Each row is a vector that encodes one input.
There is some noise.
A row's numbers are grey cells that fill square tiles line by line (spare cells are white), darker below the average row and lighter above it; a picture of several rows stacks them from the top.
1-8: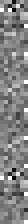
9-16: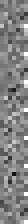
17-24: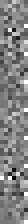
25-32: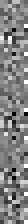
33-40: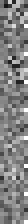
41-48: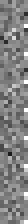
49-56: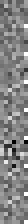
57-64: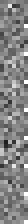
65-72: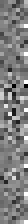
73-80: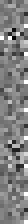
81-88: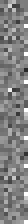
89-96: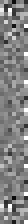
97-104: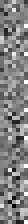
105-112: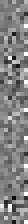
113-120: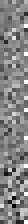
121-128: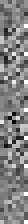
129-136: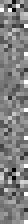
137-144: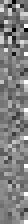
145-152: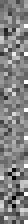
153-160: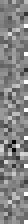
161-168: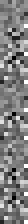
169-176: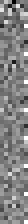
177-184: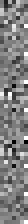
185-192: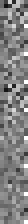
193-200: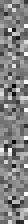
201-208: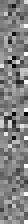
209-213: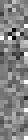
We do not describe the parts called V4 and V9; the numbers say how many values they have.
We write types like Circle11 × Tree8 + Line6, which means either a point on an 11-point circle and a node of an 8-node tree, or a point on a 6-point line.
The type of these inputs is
(Line7 + V4) × V9 + Line10.
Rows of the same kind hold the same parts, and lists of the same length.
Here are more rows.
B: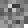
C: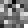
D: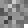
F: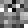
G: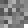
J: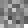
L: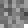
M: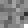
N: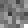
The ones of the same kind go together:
B, D, G, J
C, F
L, M, N

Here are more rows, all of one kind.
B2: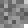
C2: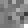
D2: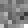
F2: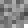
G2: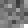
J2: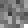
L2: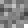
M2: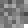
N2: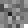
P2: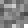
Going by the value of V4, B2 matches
C2 and F2.
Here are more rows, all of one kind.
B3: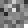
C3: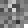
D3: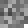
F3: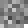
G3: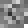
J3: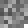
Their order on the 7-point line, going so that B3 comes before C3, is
G3, F3, D3, J3, B3, C3.
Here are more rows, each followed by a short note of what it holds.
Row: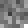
a value of V4 and a value of V9
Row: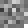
a point on a 7-point line and a value of V9
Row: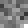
a value of V4 and a value of V9
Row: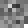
a point on a 7-point line and a value of V9
